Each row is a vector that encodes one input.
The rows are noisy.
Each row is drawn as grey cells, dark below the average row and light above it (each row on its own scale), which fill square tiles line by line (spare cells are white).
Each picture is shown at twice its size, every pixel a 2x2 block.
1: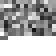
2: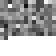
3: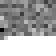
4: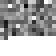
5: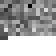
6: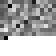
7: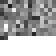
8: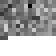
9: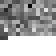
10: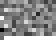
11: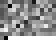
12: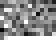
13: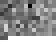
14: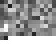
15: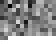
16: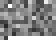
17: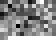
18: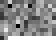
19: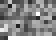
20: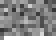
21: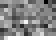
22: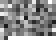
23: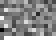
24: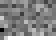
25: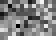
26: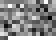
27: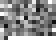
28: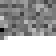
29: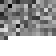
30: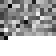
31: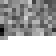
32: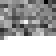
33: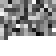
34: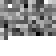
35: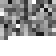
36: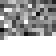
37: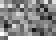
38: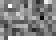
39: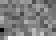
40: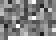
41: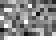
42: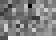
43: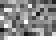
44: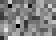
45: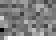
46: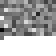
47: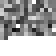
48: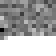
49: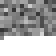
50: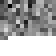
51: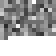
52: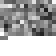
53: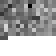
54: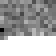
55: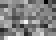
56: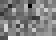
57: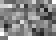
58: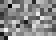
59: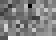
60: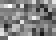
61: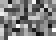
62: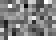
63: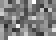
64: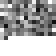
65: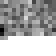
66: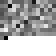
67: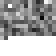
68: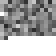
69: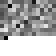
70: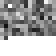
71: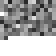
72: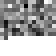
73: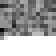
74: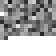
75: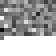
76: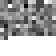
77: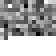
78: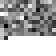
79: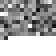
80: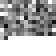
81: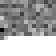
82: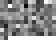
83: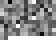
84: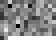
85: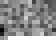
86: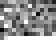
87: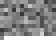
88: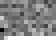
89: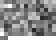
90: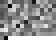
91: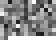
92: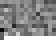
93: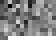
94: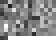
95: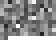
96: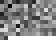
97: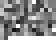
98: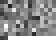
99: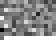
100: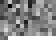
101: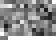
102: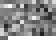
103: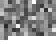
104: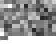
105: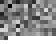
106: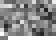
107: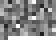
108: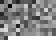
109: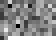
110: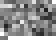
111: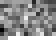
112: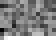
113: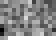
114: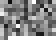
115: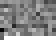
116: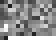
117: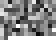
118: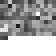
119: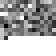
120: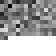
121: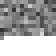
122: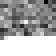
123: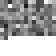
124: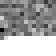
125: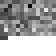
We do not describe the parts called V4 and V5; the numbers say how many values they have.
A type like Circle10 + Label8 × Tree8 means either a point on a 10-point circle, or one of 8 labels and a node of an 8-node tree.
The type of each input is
Bool × (Circle6 + V5) + Line3 × Line3 × V4.
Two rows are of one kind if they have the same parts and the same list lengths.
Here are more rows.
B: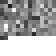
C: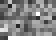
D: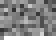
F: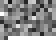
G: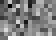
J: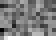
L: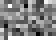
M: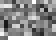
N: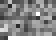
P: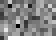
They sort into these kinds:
B
C, D, G, J, N, P
F, L, M

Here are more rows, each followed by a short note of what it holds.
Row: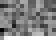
a true/false value and a value of V5
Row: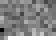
a point on a 6-point circle and a true/false value
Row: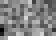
a point on a 6-point circle and a true/false value
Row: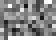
a point on each of two 3-point lines and a value of V4
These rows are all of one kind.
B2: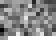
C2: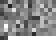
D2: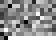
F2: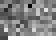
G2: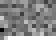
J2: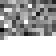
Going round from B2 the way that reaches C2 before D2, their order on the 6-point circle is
B2, J2, C2, G2, F2, D2.
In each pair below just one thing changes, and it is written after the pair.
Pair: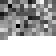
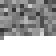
the true/false value
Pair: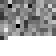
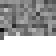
the true/false value
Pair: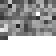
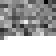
the true/false value
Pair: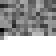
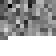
the true/false value
